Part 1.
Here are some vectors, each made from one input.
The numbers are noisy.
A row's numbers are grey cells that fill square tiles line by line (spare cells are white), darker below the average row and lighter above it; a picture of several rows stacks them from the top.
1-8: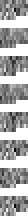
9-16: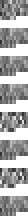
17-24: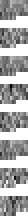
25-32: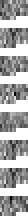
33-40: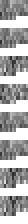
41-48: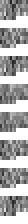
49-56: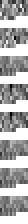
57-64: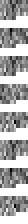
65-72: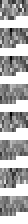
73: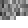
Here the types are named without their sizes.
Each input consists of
a point on a circle.
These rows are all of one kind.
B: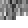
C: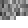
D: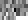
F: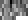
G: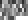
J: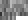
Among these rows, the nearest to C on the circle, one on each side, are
D and J.
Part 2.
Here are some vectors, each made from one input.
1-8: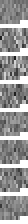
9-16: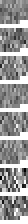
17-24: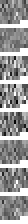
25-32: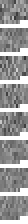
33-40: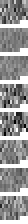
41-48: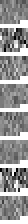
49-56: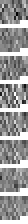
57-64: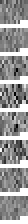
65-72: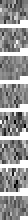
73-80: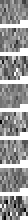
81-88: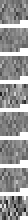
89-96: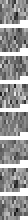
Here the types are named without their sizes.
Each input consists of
four true/false values.
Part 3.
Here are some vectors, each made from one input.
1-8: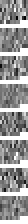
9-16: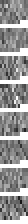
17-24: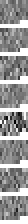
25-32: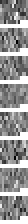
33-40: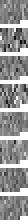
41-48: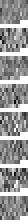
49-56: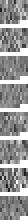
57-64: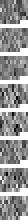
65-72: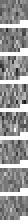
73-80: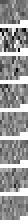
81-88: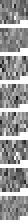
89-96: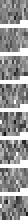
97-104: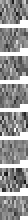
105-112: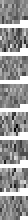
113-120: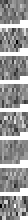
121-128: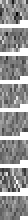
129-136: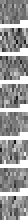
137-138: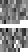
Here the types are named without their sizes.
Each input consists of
a node of a tree.
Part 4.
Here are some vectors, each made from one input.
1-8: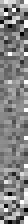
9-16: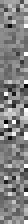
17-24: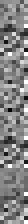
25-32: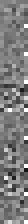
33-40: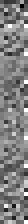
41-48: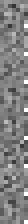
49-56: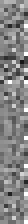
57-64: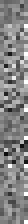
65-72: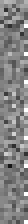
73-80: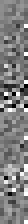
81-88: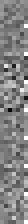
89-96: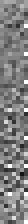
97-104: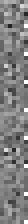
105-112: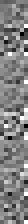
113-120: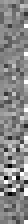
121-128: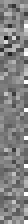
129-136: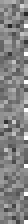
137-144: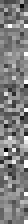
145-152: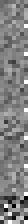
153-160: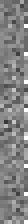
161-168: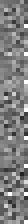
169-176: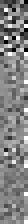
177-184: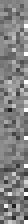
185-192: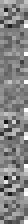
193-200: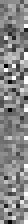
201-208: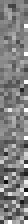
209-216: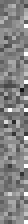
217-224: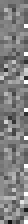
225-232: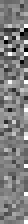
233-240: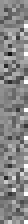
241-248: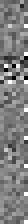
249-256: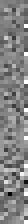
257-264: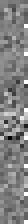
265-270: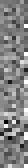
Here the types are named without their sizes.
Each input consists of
a point on a line.
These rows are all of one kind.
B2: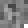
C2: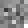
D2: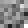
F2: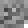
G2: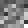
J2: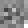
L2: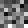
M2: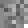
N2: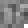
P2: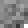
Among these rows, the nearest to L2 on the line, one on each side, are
F2 and P2.
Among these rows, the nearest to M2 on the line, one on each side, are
C2 and G2.
